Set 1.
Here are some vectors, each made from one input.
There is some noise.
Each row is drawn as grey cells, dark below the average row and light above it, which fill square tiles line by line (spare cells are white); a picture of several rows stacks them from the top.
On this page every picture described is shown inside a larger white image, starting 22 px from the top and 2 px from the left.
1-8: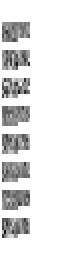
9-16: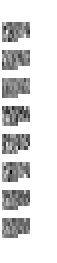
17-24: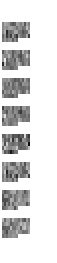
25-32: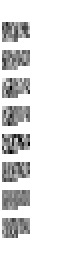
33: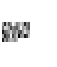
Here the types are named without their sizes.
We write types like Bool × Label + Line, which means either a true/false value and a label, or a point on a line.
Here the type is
Tree + Unit.
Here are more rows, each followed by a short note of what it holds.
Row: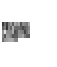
a node of a tree
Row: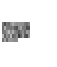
a node of a tree
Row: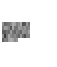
a node of a tree
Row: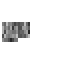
a node of a tree
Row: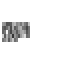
a fixed value
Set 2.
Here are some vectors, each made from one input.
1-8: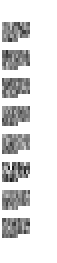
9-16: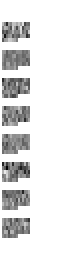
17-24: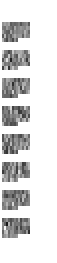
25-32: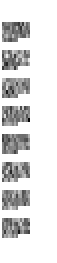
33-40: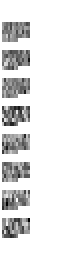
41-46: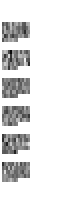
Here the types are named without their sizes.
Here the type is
Tree + Unit.
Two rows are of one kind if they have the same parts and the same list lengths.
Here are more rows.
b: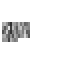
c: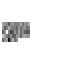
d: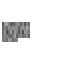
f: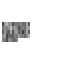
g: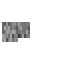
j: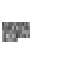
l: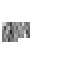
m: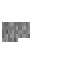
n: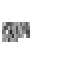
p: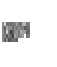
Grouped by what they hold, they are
b, c, l, n, p
d, f, g, j, m

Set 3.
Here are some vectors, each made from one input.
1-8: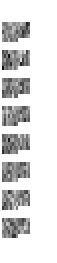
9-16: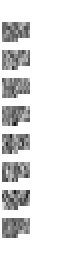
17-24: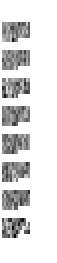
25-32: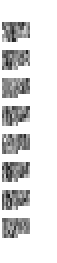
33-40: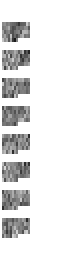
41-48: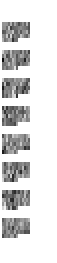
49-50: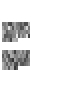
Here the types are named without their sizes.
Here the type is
Line.
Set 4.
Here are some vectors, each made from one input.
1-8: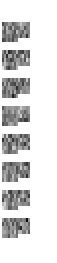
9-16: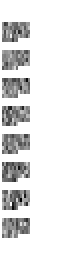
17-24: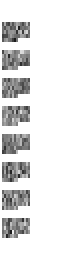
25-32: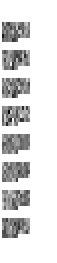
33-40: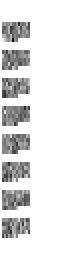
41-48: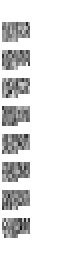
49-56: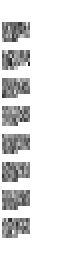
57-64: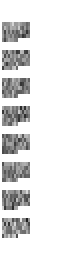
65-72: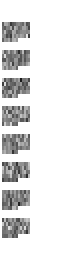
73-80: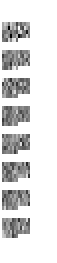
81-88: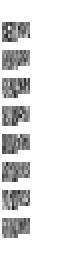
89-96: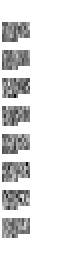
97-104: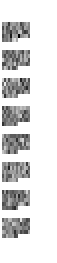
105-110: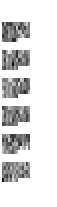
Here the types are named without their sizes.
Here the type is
Line.
